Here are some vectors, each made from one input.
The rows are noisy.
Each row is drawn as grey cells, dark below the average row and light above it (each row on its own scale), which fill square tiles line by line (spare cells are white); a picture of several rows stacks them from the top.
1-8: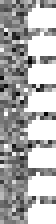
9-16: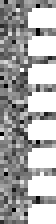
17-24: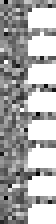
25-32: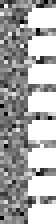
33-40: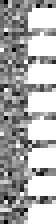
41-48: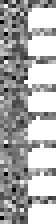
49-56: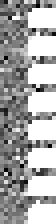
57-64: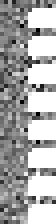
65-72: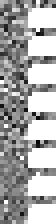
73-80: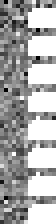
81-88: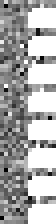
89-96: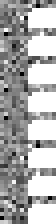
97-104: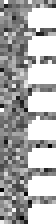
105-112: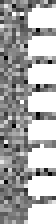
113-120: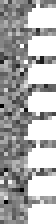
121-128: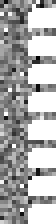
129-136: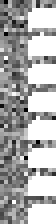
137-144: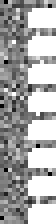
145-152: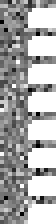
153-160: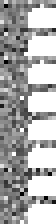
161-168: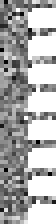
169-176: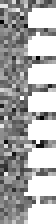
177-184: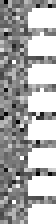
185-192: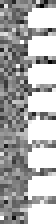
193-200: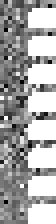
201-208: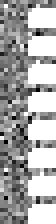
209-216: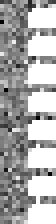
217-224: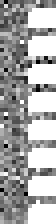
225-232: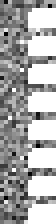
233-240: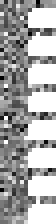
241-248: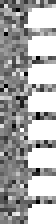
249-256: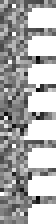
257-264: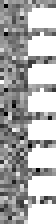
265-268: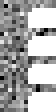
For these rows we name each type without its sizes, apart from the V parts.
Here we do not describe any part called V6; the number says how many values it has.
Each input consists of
either a fixed value, or a label, a true/false value and a value of V6.
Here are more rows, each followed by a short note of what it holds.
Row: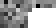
a label, a true/false value and a value of V6
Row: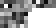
a label, a true/false value and a value of V6
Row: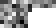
a label, a true/false value and a value of V6
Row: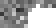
a label, a true/false value and a value of V6
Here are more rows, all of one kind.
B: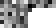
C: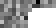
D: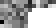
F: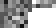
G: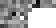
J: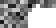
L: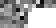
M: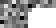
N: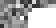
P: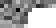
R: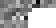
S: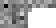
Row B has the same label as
G, P and R.
